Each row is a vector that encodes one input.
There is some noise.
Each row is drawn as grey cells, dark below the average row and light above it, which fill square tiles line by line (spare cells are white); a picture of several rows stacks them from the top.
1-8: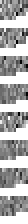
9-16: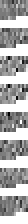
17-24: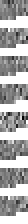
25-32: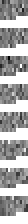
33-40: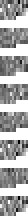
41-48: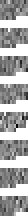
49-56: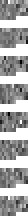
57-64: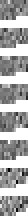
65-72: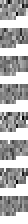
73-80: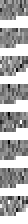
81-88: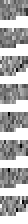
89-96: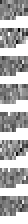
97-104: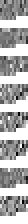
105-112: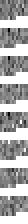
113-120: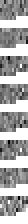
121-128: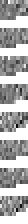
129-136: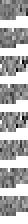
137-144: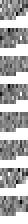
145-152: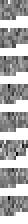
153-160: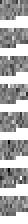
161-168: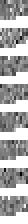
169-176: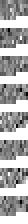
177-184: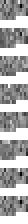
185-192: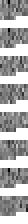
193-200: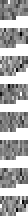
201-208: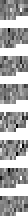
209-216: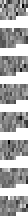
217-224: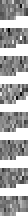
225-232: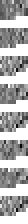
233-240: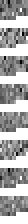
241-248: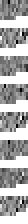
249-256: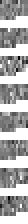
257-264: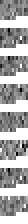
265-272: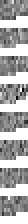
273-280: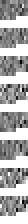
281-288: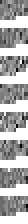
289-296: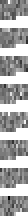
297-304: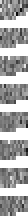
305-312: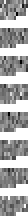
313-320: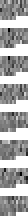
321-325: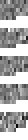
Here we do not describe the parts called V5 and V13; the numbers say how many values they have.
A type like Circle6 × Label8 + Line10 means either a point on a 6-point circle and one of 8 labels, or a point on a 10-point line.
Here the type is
Label7 + (Line4 + V5) × V13.
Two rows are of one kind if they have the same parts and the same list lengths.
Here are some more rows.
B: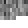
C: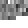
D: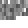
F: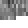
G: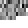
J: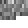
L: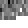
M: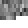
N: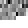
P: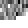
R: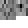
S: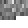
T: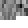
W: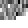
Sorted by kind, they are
B, D, F, L, R
C, J, M, S, T
G, N, P, W

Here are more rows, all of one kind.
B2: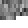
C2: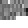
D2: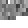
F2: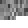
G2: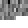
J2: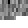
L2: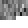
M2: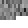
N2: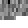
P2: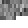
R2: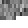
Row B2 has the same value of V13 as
L2, M2, P2 and R2.
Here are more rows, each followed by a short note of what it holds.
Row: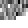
one of 7 labels
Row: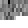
a point on a 4-point line and a value of V13
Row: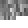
a value of V5 and a value of V13
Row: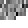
one of 7 labels
